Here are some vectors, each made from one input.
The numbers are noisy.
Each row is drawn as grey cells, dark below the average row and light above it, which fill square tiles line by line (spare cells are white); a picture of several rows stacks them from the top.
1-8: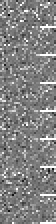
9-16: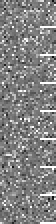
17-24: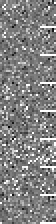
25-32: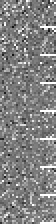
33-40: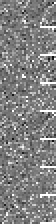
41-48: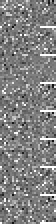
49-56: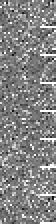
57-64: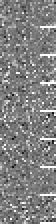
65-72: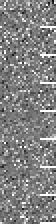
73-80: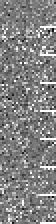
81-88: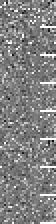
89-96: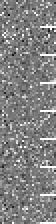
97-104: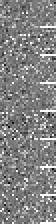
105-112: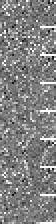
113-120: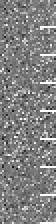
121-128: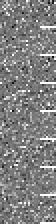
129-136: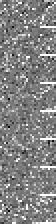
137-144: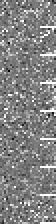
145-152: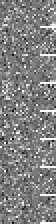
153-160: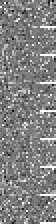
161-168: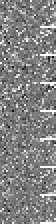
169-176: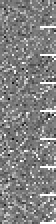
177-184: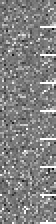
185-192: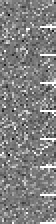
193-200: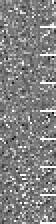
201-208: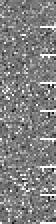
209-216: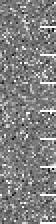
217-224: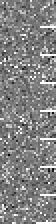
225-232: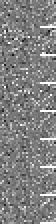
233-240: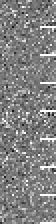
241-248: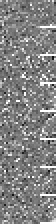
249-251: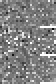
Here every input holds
either a point on a 10-point circle, or a point on a 14-point circle, or a fixed value.
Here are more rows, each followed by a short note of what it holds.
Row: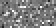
a point on a 14-point circle
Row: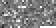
a point on a 14-point circle
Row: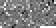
a point on a 14-point circle
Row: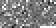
a point on a 14-point circle
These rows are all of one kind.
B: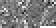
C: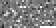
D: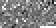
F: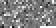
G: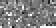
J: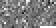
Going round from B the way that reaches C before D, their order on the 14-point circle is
B, C, F, G, D, J.
